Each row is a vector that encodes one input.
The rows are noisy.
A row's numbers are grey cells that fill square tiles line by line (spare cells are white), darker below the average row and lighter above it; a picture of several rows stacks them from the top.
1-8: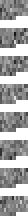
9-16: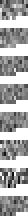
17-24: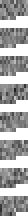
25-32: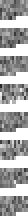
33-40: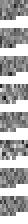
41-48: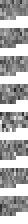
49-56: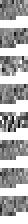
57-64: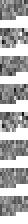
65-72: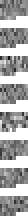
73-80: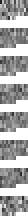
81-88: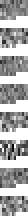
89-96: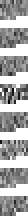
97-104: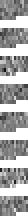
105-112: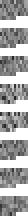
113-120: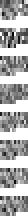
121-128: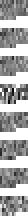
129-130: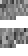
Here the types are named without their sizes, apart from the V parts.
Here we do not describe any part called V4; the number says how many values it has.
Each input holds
a list of items, each a true/false value and a value of V4.
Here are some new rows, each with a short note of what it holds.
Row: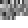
a list of two items
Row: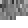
a list of one item
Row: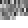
a list of two items
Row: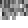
a list of one item
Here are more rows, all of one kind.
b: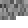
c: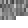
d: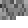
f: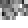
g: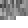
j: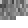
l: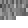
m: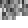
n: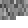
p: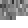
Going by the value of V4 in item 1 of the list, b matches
d, m and n.
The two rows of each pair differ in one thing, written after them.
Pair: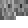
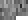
the true/false value in item 2 of the list
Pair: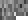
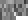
the value of V4 in item 1 of the list
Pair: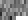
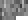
the value of V4 in item 1 of the list
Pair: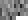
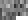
the value of V4 in item 2 of the list
